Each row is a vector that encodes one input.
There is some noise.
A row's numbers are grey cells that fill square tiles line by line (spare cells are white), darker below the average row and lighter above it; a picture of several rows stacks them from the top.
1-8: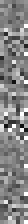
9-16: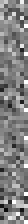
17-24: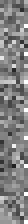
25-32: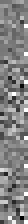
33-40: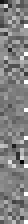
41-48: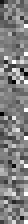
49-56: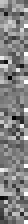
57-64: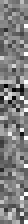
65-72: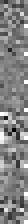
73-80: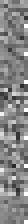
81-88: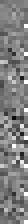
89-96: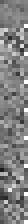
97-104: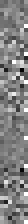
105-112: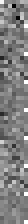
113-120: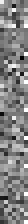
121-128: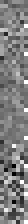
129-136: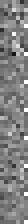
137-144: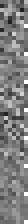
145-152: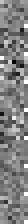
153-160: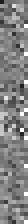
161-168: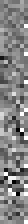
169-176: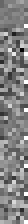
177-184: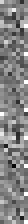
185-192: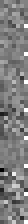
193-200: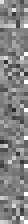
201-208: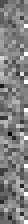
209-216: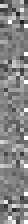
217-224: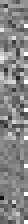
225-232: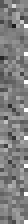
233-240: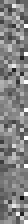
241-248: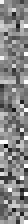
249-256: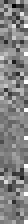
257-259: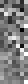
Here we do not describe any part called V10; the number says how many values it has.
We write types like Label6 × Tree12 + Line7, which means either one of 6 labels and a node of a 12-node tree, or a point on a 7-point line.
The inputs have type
Bool × Line5 + Line6 × List2(V10).
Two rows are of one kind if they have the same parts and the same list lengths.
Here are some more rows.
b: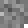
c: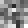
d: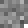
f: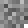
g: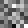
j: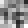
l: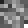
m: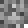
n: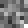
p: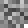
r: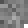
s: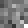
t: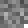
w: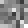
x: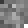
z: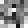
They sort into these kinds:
b, l, t
c, j, w, z
d, m, r, x
f, g, n, p, s

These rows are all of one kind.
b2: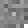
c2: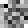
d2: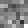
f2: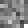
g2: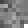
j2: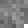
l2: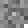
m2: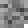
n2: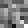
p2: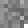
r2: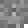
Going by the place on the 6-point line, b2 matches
f2, n2 and r2.
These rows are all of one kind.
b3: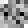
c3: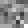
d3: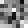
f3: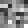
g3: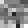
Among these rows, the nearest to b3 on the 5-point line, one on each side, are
c3 and d3.
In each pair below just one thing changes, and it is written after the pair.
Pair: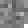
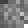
the value of V10 in item 1 of the list
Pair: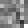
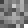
the place on the 6-point line
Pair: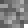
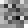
the value of V10 in item 2 of the list
